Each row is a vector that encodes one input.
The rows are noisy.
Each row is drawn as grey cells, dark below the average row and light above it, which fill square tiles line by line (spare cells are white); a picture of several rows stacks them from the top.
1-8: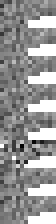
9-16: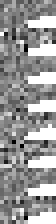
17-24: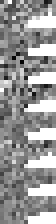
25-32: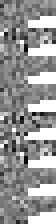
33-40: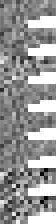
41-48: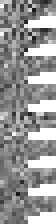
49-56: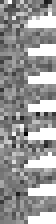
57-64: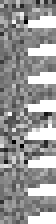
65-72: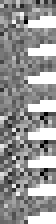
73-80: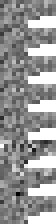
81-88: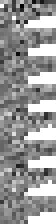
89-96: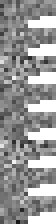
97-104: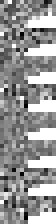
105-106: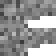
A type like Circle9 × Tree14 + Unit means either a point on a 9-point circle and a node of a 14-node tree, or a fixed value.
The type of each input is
Bool × Circle11 + Tree9.
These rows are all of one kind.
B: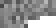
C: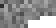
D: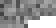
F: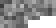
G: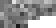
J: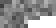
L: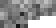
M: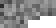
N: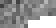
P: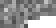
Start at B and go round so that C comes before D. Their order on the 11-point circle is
B, P, G, L, C, J, F, M, D, N.
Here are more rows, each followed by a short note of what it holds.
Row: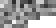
a node of a 9-node tree
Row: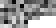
a node of a 9-node tree
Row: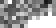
a node of a 9-node tree
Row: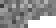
a point on an 11-point circle and a true/false value
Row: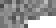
a point on an 11-point circle and a true/false value
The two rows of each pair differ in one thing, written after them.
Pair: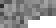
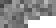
the place on the 11-point circle
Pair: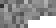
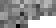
the true/false value
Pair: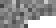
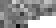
the true/false value
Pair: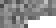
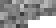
the true/false value
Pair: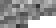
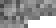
the true/false value
